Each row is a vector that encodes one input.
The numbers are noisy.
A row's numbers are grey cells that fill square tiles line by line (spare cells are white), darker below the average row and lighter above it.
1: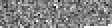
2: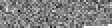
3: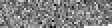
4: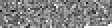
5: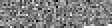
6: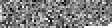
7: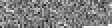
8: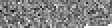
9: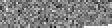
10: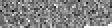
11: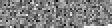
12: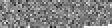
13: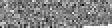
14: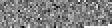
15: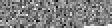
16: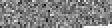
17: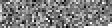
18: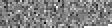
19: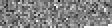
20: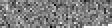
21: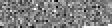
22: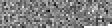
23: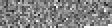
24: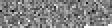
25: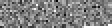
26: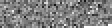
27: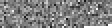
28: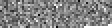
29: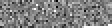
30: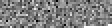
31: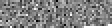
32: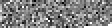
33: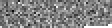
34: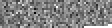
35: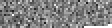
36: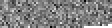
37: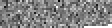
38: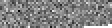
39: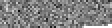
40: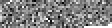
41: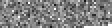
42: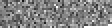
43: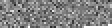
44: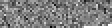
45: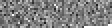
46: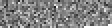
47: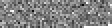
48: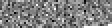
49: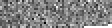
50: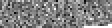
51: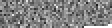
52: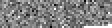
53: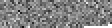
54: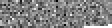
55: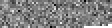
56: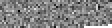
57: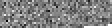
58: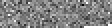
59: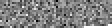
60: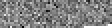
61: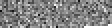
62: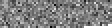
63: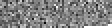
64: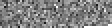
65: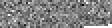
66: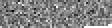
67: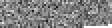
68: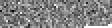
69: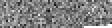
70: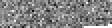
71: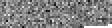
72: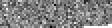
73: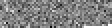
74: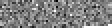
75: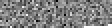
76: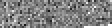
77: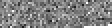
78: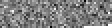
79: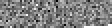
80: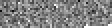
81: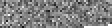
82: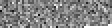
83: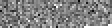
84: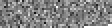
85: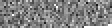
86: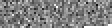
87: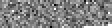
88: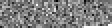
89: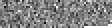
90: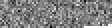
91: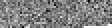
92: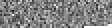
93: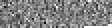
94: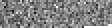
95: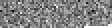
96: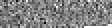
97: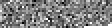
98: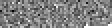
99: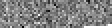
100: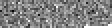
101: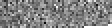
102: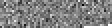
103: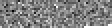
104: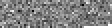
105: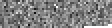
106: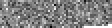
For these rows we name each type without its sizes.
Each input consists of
either three true/false values, or a list of points on a line.
